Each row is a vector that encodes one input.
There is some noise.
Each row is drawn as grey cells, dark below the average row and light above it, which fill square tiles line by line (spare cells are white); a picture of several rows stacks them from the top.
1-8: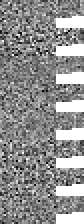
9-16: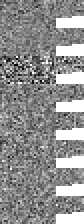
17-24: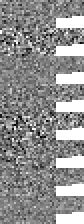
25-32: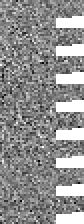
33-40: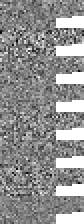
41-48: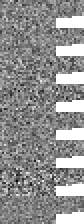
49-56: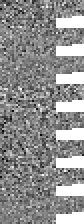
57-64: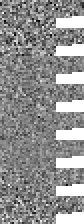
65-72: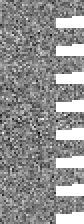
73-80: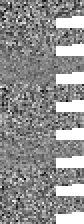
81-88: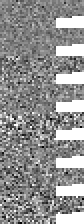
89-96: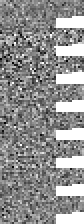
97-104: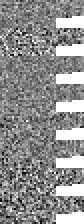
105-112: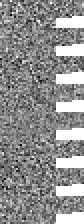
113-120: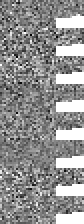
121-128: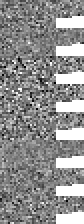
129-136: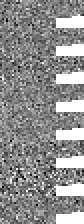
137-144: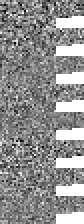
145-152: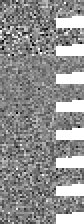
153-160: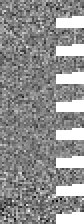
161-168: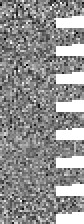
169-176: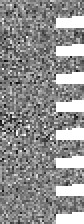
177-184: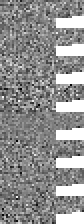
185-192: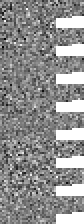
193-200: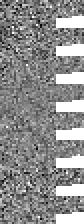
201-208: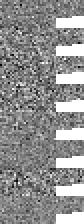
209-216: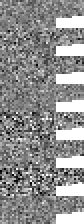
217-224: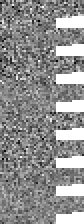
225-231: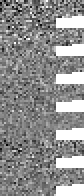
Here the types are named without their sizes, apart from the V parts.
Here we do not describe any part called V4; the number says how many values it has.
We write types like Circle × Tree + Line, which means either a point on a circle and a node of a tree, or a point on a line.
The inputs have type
(Circle × Line + List(V4)) × Tree.
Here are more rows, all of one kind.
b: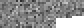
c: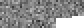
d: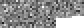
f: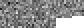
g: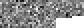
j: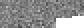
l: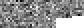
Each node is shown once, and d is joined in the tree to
f.
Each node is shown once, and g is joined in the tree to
b, f and j.
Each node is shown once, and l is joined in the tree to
b.
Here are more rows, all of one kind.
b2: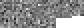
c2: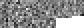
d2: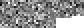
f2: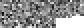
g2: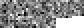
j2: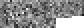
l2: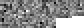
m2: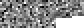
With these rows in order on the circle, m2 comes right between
c2 and g2.
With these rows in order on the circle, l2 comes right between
b2 and f2.
